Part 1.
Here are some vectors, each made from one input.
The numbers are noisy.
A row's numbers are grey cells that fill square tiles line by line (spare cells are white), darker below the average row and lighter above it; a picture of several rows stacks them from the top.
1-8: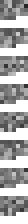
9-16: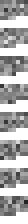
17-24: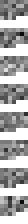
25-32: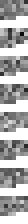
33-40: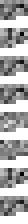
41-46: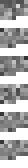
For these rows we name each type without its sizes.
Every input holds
a label.
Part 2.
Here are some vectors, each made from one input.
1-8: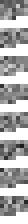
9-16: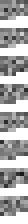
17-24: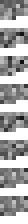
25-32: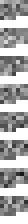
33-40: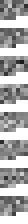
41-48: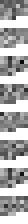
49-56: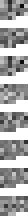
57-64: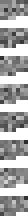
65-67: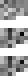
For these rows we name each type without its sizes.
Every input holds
a label.
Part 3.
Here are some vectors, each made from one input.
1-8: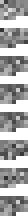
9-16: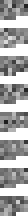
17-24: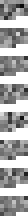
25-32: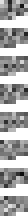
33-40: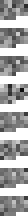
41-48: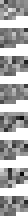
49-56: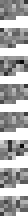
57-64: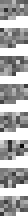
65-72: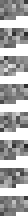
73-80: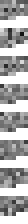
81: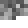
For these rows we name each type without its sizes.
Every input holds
a label.
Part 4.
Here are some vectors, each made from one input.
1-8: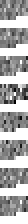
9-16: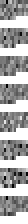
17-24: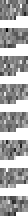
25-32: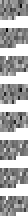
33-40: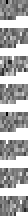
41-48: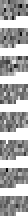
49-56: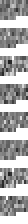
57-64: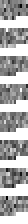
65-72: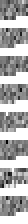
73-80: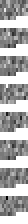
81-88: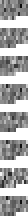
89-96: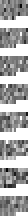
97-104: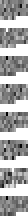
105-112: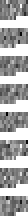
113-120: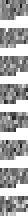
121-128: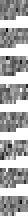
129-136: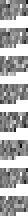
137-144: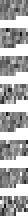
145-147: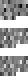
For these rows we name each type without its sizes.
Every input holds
either a fixed value, or three true/false values.
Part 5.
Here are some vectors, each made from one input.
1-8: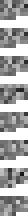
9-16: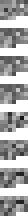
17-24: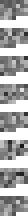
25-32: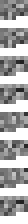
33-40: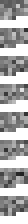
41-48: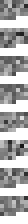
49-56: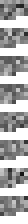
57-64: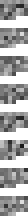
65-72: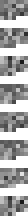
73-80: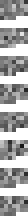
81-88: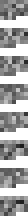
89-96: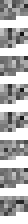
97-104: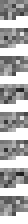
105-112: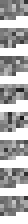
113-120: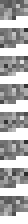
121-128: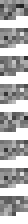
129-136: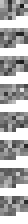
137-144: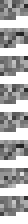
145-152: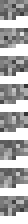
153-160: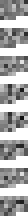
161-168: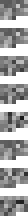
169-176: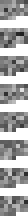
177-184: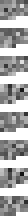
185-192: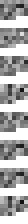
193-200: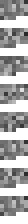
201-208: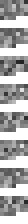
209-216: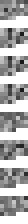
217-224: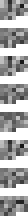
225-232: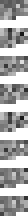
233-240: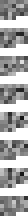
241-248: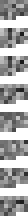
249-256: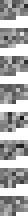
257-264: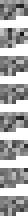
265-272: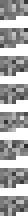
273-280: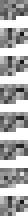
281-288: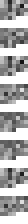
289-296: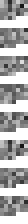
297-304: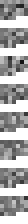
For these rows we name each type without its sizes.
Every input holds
a label.
